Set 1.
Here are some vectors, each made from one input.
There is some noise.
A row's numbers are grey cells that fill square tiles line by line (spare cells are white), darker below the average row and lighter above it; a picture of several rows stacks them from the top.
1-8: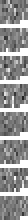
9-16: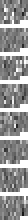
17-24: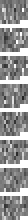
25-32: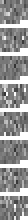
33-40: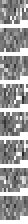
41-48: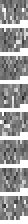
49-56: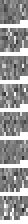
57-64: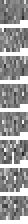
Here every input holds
a node of a 9-node tree.
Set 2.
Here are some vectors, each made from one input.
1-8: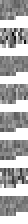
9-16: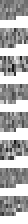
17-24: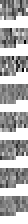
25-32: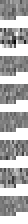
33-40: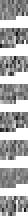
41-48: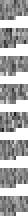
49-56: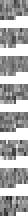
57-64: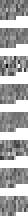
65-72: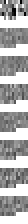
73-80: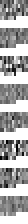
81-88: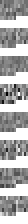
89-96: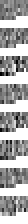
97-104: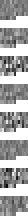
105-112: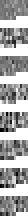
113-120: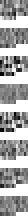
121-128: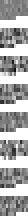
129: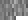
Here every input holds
either a fixed value, or a node of a 7-node tree.
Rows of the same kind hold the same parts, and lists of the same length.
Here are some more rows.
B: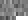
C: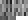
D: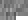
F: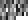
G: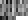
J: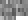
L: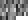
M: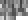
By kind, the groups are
B, D, F, J, L, M
C, G

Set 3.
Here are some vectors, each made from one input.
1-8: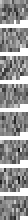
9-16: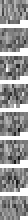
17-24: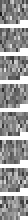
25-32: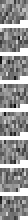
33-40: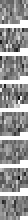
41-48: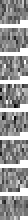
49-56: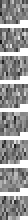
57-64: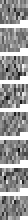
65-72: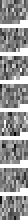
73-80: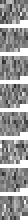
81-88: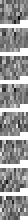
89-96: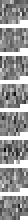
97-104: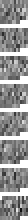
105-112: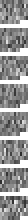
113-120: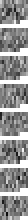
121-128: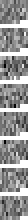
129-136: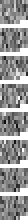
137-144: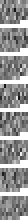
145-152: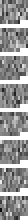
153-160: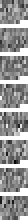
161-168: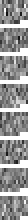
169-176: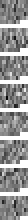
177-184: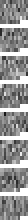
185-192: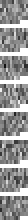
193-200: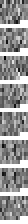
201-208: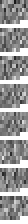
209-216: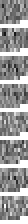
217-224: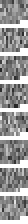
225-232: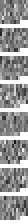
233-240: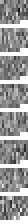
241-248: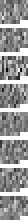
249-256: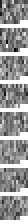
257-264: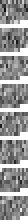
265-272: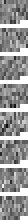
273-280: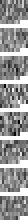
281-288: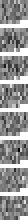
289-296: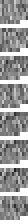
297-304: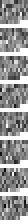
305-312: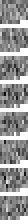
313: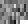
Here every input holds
a point on an 18-point circle.
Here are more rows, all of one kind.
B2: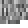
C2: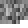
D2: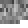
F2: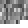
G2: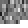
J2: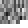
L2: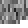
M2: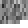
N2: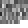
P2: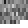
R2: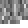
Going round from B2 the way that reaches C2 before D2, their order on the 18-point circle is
B2, P2, C2, M2, L2, J2, N2, G2, F2, R2, D2.
